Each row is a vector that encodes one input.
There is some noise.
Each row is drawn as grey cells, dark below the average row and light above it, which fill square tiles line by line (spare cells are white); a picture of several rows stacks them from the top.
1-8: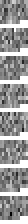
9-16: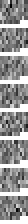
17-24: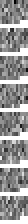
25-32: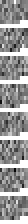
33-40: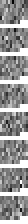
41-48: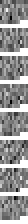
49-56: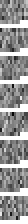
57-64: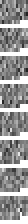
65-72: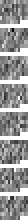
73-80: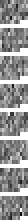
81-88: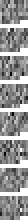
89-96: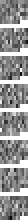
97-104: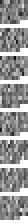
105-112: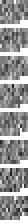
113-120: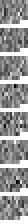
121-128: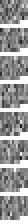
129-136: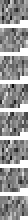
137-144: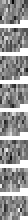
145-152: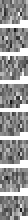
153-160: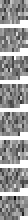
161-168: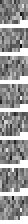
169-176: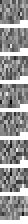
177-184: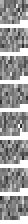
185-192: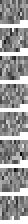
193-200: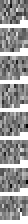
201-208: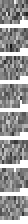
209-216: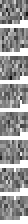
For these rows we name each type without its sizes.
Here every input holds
a point on a circle and three true/false values.
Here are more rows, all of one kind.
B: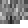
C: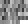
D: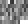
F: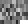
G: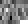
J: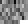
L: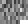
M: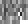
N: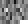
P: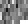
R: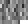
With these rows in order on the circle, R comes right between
D and L.
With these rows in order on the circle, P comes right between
B and N.
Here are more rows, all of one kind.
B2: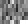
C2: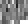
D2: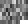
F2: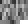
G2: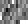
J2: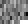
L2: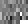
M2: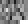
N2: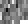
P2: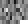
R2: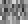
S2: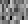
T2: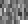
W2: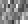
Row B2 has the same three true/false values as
C2, G2, N2 and R2.
